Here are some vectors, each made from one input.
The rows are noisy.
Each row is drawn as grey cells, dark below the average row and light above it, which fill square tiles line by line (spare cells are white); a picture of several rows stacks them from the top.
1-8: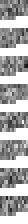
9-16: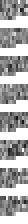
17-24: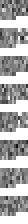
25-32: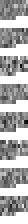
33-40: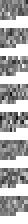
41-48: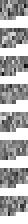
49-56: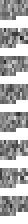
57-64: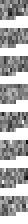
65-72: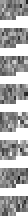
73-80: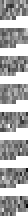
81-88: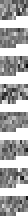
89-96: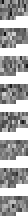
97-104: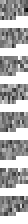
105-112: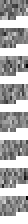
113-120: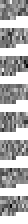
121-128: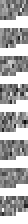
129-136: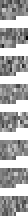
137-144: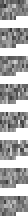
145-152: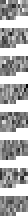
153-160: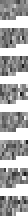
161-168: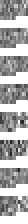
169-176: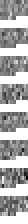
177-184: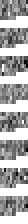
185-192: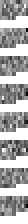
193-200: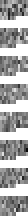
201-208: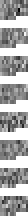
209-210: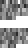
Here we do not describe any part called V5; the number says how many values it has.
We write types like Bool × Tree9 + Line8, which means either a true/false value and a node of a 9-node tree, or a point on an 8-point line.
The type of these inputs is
Bool × Tree8 + List2(Line6) × V5.
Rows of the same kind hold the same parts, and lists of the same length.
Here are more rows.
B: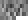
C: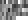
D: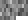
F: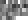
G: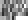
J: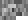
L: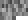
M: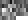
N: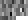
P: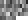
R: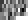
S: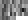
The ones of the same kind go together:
B, L, M, P
C, F, R
D, J
G, N, S

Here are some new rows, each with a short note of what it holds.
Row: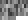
a node of an 8-node tree and a true/false value
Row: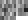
a value of V5, together with a list of two items
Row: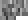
a value of V5, together with a list of two items
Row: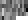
a value of V5, together with the empty list
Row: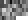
a value of V5, together with the empty list
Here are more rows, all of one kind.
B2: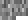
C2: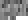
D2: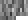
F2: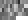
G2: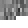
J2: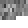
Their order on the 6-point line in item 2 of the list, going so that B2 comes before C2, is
D2, J2, B2, G2, F2, C2.
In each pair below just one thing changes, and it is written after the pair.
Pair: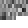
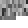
the place on the 6-point line in item 1 of the list
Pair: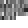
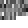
the place on the 6-point line in item 2 of the list
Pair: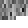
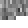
the place on the 6-point line in item 2 of the list
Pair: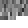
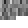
the place on the 6-point line in item 2 of the list
